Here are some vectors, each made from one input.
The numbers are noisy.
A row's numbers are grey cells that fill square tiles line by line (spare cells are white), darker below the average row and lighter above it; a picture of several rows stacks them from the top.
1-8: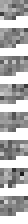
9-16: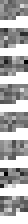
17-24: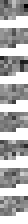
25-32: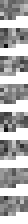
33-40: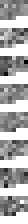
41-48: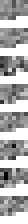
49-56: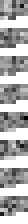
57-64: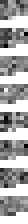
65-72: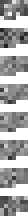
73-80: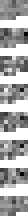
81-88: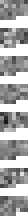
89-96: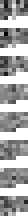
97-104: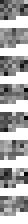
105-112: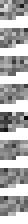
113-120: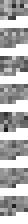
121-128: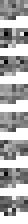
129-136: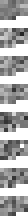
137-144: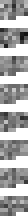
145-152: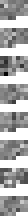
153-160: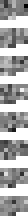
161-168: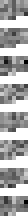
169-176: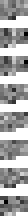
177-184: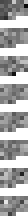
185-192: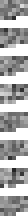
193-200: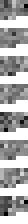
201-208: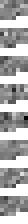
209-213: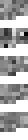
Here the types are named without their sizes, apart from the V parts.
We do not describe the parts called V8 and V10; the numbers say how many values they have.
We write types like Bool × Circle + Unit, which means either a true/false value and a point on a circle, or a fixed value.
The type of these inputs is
Bool × (Line + V8) + V10.
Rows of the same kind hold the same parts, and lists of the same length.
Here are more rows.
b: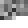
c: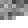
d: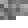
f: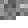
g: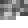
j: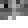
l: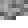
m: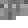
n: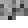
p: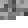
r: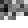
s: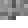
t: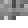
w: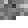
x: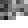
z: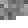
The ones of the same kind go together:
b, c, d, m, n, z
f, l, p, s, t, w
g, j, r, x

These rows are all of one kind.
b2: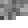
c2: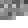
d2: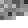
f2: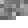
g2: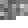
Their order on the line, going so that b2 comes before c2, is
f2, b2, d2, g2, c2.
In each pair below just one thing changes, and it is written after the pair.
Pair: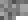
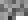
the true/false value
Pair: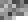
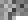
the true/false value
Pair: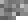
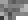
the place on the line
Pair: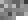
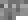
the place on the line
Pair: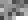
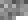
the place on the line
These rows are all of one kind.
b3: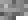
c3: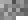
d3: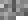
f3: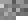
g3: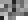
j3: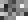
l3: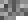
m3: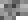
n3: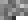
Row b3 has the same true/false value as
m3 and n3.
